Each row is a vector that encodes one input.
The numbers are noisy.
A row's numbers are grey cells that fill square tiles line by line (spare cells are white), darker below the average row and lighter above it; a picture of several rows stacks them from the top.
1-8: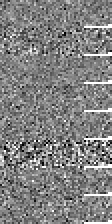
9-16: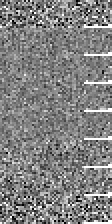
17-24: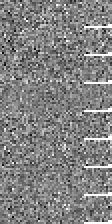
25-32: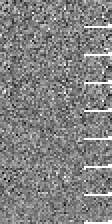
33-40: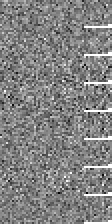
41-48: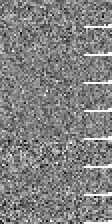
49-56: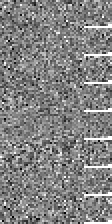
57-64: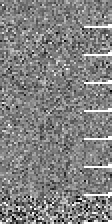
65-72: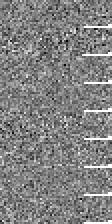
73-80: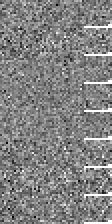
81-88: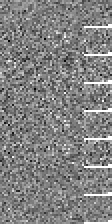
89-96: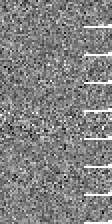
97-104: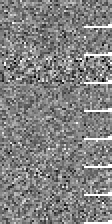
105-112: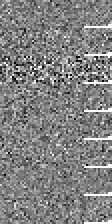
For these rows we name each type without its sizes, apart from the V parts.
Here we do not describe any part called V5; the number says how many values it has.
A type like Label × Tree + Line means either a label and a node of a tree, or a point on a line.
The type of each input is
List(Bool × Label × V5).
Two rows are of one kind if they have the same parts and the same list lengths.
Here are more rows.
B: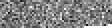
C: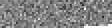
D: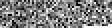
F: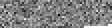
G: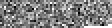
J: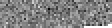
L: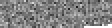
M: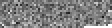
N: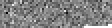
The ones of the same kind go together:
B, G
C, F, J, L, M, N
D

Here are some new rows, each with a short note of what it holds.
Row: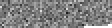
a list of two items
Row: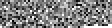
the empty list
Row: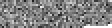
a list of two items
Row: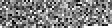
the empty list
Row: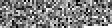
the empty list
